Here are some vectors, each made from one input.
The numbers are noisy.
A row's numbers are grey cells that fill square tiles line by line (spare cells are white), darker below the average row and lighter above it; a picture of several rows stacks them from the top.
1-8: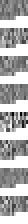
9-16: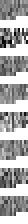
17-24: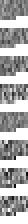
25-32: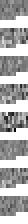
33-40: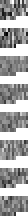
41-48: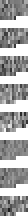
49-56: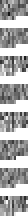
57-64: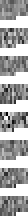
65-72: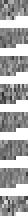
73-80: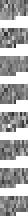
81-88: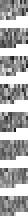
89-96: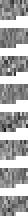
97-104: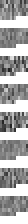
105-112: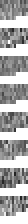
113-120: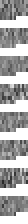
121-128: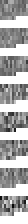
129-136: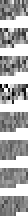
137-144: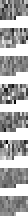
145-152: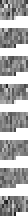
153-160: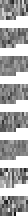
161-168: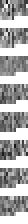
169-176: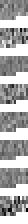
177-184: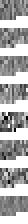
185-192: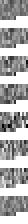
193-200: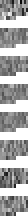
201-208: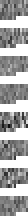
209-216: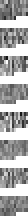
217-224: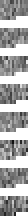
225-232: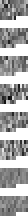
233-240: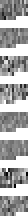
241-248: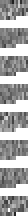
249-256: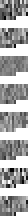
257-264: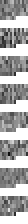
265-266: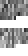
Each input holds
a list of up to two items, each either a point on a 6-point circle, or a point on a 5-point line and a true/false value.
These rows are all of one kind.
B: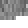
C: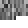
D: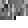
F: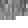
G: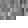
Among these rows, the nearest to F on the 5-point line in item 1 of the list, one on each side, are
D and G.
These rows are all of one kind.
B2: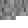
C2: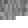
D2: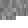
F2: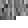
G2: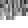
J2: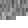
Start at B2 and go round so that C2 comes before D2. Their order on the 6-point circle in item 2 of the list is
B2, C2, D2, J2, F2, G2.
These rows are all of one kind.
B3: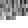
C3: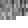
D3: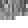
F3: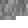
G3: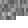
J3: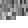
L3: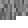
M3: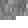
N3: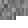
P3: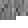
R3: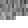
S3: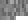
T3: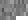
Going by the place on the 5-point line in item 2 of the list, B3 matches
C3 and L3.
